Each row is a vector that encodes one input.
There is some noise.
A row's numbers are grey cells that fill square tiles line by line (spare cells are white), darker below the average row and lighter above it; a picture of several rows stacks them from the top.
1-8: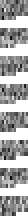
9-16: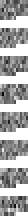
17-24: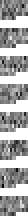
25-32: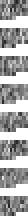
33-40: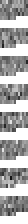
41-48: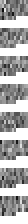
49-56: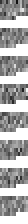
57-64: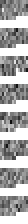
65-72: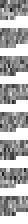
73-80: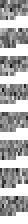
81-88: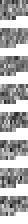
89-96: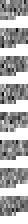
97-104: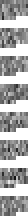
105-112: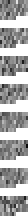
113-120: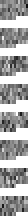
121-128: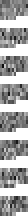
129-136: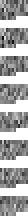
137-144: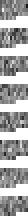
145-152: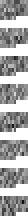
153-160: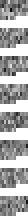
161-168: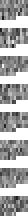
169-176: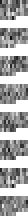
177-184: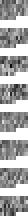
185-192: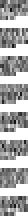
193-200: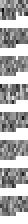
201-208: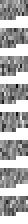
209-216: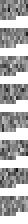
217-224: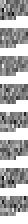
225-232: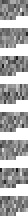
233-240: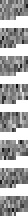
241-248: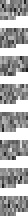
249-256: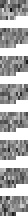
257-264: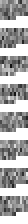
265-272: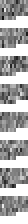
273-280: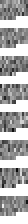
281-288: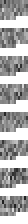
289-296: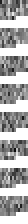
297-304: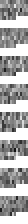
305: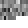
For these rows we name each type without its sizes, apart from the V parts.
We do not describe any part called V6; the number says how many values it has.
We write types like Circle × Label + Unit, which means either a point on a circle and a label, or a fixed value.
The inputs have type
List(Line) × V6.
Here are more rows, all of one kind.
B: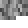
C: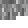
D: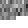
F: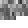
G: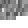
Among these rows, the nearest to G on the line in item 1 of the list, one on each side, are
D and F.
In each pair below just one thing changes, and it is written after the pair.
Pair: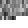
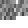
the value of V6
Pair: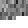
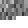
the place on the line in item 1 of the list
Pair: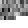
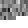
the value of V6
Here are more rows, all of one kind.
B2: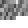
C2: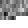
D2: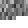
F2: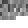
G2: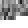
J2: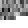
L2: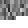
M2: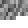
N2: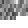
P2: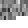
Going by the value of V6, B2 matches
F2, M2 and N2.
